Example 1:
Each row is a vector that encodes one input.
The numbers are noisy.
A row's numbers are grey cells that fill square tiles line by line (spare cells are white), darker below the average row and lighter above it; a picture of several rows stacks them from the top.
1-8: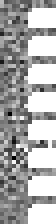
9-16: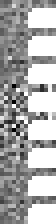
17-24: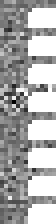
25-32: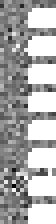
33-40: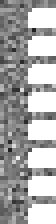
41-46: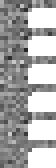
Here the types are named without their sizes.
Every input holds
a list of points on a line.
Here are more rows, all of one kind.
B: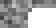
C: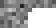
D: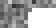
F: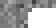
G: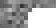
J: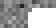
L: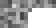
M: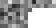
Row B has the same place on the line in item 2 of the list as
C and G.
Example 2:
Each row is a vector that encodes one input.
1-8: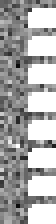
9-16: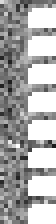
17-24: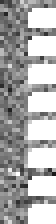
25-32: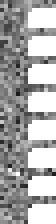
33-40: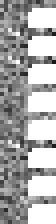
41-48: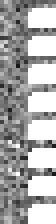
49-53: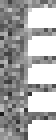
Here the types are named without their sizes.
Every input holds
a list of points on a circle.
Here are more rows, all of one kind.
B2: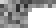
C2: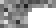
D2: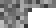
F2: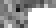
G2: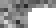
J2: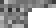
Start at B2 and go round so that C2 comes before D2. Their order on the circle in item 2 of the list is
B2, J2, F2, G2, C2, D2.
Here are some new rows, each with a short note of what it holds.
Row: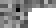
a list of two items
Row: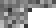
a list of two items
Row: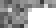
a list of one item
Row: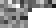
the empty list
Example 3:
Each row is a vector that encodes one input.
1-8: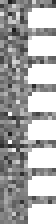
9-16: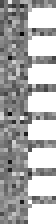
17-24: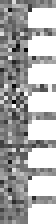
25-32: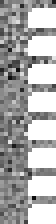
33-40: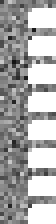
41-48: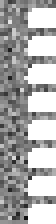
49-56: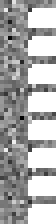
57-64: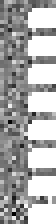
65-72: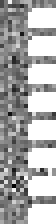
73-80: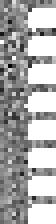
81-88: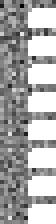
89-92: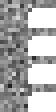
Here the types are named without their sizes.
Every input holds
a list of points on a circle.
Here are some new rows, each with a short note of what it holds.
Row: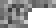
a list of two items
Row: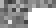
a list of one item
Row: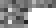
a list of one item
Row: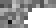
a list of two items
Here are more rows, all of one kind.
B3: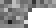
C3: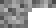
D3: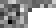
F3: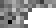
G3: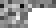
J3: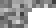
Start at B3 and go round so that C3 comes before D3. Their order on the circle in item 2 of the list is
B3, G3, C3, J3, D3, F3.
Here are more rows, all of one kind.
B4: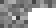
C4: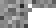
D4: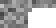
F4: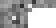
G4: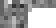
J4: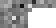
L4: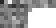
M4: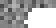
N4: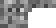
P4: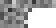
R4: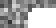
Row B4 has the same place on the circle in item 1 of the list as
F4 and J4.
